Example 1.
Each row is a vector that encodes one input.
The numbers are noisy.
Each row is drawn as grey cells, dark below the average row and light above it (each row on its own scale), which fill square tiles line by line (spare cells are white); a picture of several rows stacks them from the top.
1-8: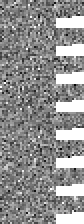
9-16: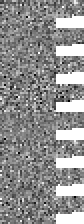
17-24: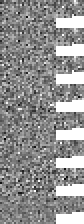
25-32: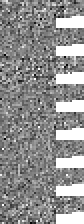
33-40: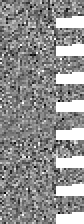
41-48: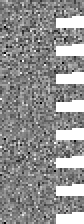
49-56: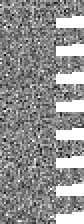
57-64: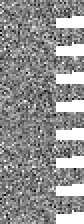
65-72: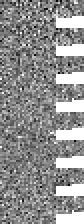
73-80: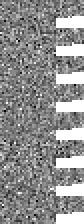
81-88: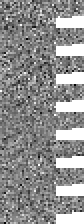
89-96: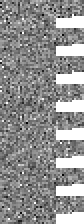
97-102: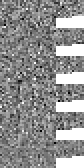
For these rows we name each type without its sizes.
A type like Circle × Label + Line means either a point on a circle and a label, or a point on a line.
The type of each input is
Bool × Bool × Bool × Line.
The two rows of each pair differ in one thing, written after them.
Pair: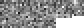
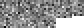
one of the three true/false values
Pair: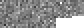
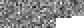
one of the three true/false values
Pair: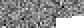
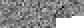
one of the three true/false values
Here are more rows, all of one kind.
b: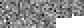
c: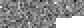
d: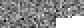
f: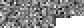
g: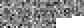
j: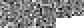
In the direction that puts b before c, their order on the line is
g, b, j, f, d, c.
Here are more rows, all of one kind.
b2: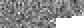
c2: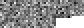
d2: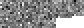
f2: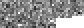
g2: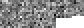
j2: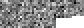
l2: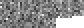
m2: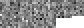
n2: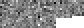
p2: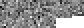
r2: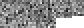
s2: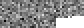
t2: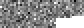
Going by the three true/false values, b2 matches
c2 and t2.
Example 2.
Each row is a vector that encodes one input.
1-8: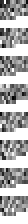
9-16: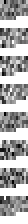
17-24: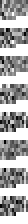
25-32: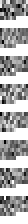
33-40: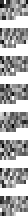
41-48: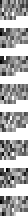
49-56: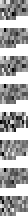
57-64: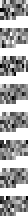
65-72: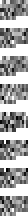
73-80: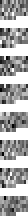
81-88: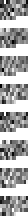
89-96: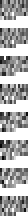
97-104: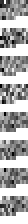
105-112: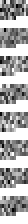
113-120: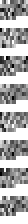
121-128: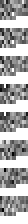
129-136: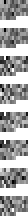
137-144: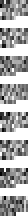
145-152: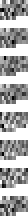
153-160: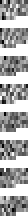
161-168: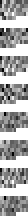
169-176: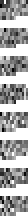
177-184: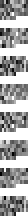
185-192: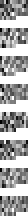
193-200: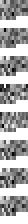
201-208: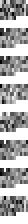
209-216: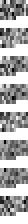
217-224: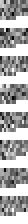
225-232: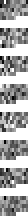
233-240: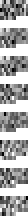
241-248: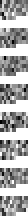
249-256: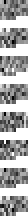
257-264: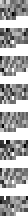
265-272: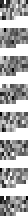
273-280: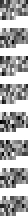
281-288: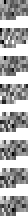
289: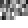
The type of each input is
Line8 + Line17.
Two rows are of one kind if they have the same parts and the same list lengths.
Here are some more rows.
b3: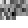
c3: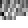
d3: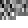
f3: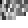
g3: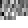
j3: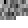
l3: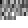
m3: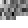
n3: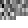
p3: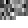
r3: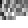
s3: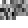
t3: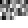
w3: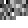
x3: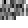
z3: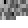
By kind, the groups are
b3, j3, m3, s3, x3, z3
c3, d3, f3, g3, l3, n3, p3, r3, t3, w3

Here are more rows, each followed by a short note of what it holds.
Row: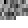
a point on an 8-point line
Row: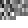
a point on a 17-point line
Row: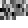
a point on an 8-point line
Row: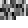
a point on an 8-point line
